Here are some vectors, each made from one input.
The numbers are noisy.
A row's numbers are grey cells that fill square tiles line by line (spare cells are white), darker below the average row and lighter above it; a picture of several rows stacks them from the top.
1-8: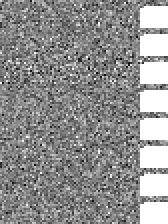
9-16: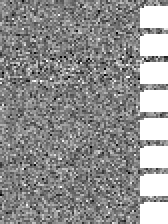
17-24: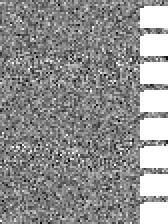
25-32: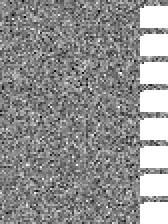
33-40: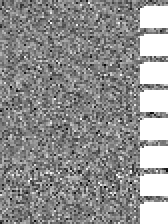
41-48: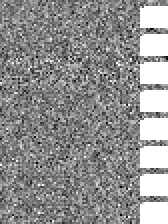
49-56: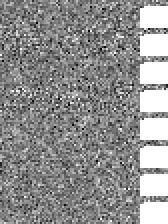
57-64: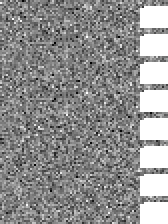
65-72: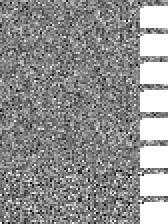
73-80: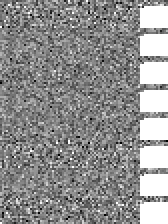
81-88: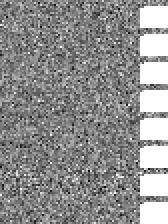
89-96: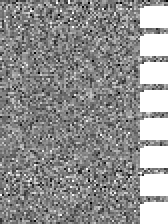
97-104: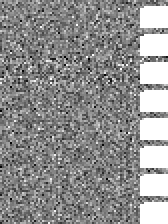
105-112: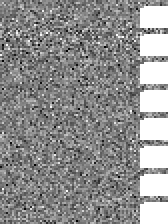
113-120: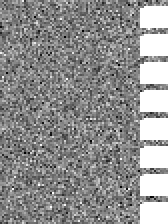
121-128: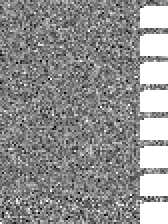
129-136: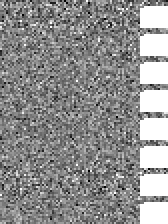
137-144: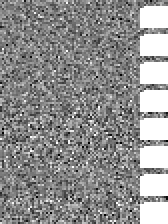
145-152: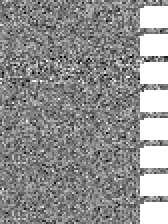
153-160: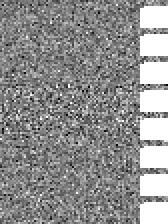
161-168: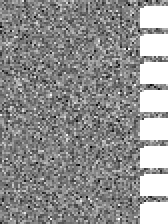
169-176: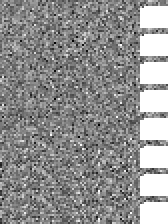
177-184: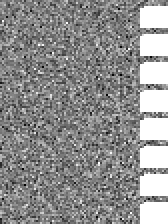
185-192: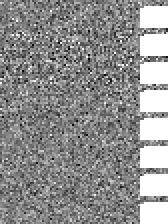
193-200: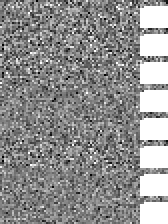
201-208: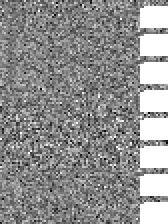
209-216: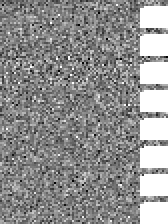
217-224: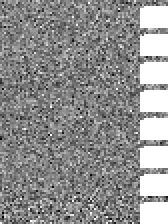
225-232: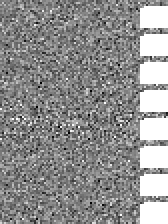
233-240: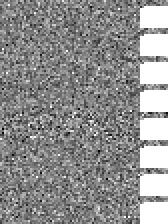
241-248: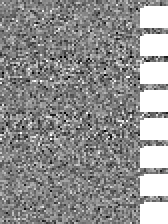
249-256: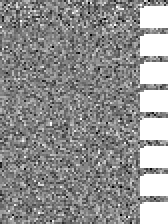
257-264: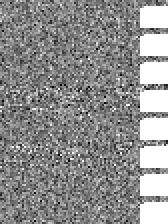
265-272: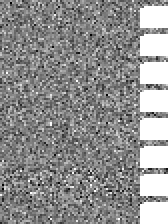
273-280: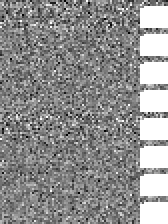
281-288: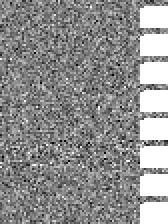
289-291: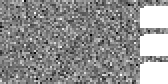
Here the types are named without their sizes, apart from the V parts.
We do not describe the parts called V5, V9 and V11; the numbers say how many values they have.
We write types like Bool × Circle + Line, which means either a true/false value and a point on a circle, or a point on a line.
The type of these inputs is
(Bool × Label + Line + V5) × V11 + V9.
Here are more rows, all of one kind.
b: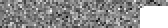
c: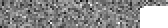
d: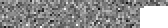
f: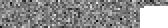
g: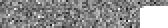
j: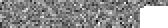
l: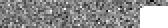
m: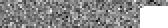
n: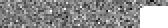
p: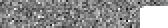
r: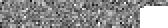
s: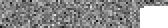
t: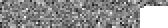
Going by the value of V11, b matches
l, m and n.
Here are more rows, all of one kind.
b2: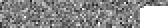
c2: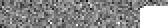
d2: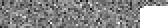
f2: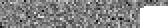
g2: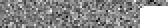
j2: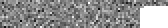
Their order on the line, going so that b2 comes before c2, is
g2, d2, b2, c2, f2, j2.
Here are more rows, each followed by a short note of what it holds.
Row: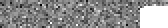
a value of V5 and a value of V11
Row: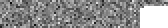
a value of V5 and a value of V11
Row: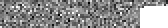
a value of V9
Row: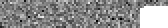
a point on a line and a value of V11
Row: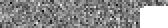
a value of V5 and a value of V11
